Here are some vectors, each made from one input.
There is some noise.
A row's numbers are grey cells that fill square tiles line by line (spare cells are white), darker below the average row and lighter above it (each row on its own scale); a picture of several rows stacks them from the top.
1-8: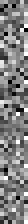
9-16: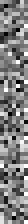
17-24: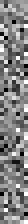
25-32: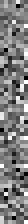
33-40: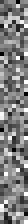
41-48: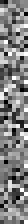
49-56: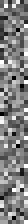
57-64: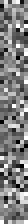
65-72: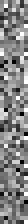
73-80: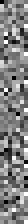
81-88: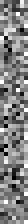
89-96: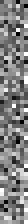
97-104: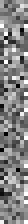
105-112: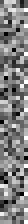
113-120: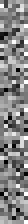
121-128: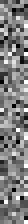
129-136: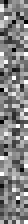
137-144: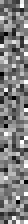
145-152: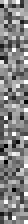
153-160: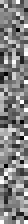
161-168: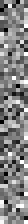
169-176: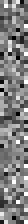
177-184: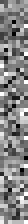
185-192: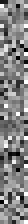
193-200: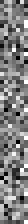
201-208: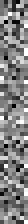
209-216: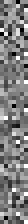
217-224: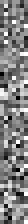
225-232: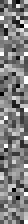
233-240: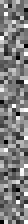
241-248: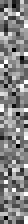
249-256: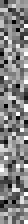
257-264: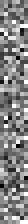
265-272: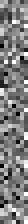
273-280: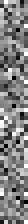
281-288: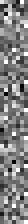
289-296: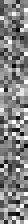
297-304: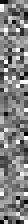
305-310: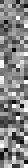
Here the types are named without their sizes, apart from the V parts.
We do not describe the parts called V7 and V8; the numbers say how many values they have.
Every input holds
either a node of a tree, or a true/false value and a value of V8, or a value of V7.
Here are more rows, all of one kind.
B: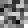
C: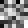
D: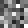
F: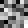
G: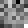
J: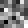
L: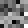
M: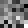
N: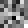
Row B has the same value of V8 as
D and N.
